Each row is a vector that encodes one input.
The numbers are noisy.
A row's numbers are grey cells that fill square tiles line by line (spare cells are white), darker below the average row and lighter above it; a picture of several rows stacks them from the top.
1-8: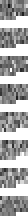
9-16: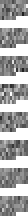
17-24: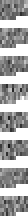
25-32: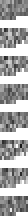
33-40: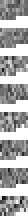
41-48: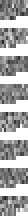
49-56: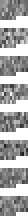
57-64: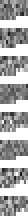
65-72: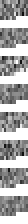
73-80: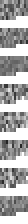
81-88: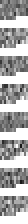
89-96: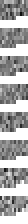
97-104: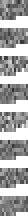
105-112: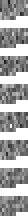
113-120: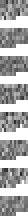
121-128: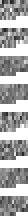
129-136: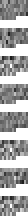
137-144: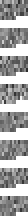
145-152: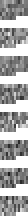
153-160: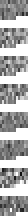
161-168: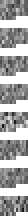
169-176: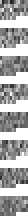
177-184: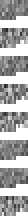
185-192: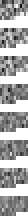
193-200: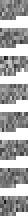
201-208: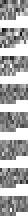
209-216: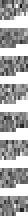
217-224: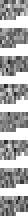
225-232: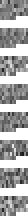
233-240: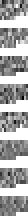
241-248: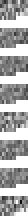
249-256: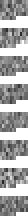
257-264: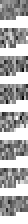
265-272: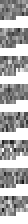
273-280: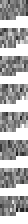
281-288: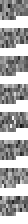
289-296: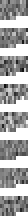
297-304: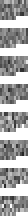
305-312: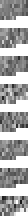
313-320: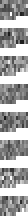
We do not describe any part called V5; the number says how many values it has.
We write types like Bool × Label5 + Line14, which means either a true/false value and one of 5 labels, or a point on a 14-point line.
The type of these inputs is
Label8 + (Label12 + Line10) × V5.
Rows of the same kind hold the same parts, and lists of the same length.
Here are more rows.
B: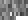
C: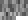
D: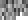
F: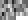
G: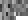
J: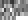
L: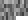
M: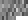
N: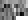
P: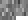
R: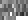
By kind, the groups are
B, C, G, L, M, P
D, F, J
N, R

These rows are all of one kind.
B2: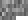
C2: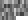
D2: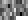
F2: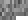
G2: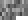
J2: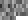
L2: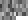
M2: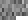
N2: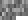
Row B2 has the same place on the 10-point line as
F2, J2 and M2.
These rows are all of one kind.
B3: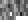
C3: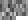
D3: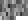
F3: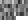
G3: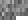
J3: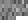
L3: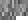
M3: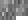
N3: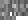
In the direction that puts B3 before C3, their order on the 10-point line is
F3, B3, D3, G3, M3, J3, N3, L3, C3.
